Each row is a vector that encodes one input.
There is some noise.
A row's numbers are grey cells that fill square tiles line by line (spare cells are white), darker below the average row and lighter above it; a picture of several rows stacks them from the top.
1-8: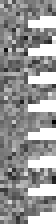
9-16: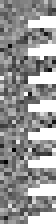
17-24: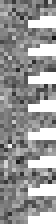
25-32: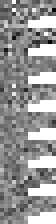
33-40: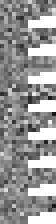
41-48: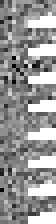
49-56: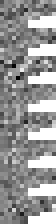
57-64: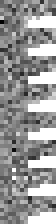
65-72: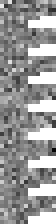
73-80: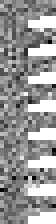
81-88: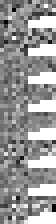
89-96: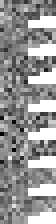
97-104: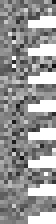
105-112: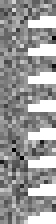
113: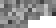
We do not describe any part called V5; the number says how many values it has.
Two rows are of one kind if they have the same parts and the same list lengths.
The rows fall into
2 kinds.
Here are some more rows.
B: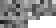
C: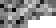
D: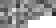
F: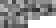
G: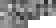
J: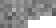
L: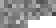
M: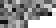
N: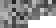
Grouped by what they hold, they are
B, D, F, J, L
C, G, M, N

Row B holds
a node of an 8-node tree and a true/false value.
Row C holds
a true/false value and a value of V5.
